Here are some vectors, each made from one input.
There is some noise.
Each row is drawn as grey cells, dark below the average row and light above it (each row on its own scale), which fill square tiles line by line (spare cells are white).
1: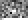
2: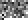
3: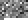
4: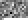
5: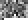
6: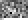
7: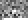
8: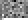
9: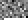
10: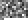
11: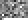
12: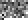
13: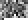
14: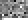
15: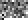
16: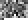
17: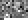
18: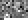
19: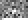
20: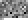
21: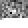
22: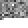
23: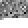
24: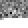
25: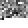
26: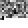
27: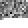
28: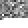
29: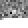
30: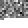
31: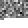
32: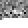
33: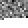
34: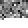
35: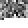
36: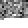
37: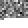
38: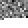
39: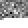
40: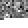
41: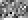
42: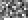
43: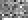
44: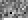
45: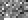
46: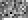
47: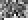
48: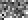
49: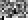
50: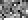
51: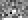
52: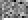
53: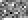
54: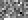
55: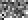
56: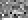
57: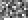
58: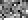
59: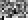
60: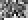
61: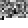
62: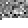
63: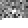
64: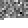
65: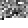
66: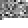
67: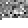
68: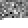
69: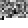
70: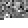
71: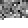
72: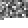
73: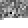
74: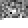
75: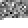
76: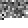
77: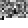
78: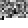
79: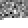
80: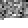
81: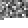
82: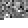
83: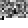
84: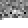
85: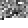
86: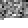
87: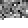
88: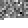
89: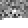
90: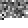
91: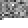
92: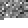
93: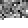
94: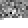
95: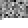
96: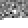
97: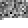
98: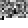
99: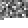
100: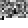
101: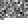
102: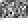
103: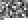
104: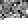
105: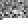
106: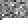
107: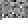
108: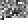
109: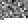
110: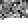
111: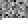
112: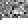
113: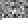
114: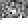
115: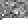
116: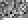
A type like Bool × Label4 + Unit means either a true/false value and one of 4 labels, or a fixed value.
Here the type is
Line8 × Line8 + Line11.
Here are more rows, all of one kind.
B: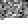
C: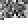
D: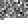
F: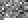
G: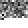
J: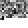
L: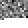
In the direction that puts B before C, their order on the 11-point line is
L, F, D, B, G, C, J.
